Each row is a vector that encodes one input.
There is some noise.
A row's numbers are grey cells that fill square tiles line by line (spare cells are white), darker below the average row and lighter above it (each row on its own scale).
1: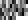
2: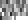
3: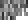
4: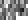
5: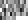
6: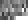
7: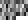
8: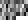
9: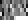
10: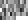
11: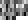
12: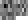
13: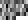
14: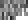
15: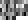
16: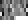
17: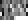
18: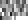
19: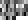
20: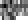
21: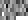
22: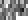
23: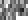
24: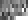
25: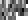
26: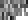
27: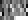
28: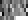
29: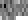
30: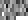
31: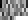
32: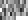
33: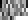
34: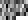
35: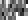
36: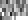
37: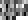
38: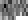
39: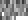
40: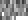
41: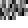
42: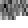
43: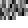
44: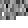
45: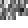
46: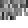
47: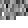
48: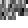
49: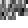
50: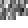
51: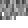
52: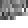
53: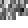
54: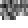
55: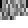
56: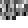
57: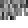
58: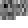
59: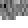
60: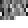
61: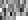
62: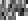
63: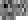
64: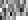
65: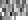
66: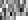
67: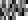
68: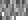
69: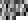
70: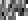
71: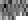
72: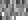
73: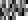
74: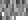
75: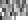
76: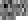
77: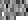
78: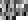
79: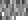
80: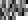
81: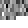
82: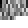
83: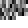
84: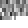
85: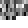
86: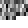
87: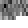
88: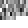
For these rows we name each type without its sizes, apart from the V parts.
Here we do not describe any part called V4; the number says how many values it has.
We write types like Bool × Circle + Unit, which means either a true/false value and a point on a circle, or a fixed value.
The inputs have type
Bool × V4 + Line.
